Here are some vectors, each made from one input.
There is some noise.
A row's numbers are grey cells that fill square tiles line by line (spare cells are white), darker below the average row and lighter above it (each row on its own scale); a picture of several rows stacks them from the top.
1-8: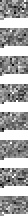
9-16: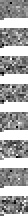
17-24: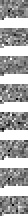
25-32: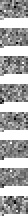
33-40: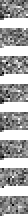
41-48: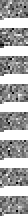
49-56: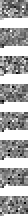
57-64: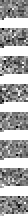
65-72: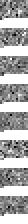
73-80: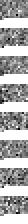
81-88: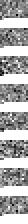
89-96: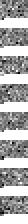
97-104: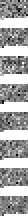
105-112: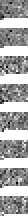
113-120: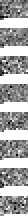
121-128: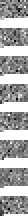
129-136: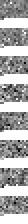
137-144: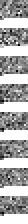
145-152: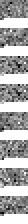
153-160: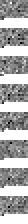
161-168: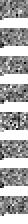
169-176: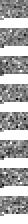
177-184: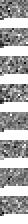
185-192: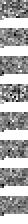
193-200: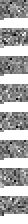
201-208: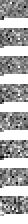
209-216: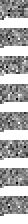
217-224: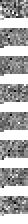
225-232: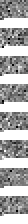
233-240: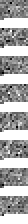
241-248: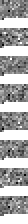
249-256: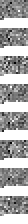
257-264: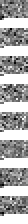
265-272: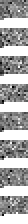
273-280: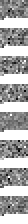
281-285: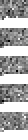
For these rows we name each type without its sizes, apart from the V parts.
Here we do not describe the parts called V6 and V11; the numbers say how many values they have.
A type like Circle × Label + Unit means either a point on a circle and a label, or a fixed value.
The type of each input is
List(Bool × (Line + V6)) + V11 × V11.
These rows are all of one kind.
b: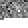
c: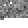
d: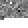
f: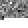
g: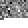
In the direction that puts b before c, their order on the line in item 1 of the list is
d, f, g, b, c.
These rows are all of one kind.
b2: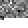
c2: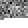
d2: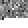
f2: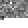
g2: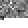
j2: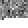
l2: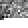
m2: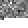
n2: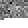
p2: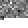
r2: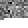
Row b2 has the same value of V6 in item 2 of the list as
d2 and l2.
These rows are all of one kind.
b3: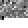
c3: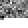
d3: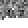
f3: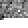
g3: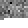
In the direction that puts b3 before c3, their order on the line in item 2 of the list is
b3, f3, c3, d3, g3.
